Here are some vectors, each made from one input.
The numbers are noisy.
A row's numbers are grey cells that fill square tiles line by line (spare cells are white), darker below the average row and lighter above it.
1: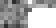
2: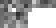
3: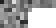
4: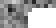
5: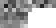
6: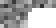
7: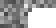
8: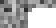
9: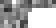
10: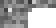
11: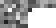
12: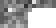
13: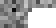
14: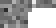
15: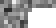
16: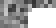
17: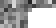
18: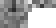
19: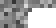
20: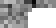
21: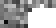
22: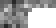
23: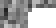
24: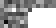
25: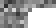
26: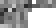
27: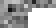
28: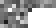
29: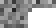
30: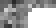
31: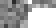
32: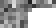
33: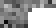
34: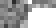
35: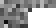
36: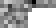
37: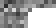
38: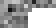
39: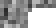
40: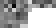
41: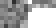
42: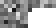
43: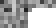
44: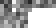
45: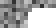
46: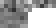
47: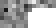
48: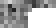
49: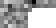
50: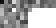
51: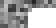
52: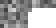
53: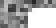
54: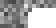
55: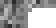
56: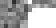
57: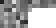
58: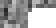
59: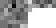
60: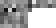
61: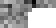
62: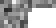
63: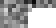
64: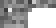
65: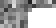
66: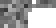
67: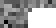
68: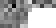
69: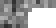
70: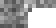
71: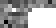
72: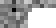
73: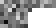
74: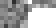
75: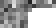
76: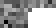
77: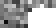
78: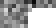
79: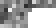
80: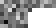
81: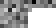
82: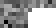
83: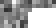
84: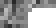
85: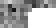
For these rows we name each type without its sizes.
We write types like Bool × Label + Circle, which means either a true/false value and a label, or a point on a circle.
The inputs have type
(Bool × Bool × Bool × Bool + Unit) × Circle.
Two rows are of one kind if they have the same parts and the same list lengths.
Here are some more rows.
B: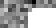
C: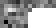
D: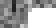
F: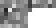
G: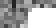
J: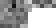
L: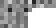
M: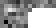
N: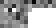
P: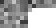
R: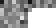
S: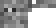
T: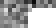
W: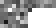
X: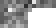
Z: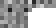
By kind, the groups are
B, C, D, F, G, J, M, N, P, R, S, T, W, X
L, Z

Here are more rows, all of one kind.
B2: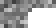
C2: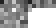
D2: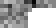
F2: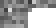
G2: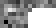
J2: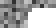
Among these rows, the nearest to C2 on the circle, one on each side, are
D2 and F2.
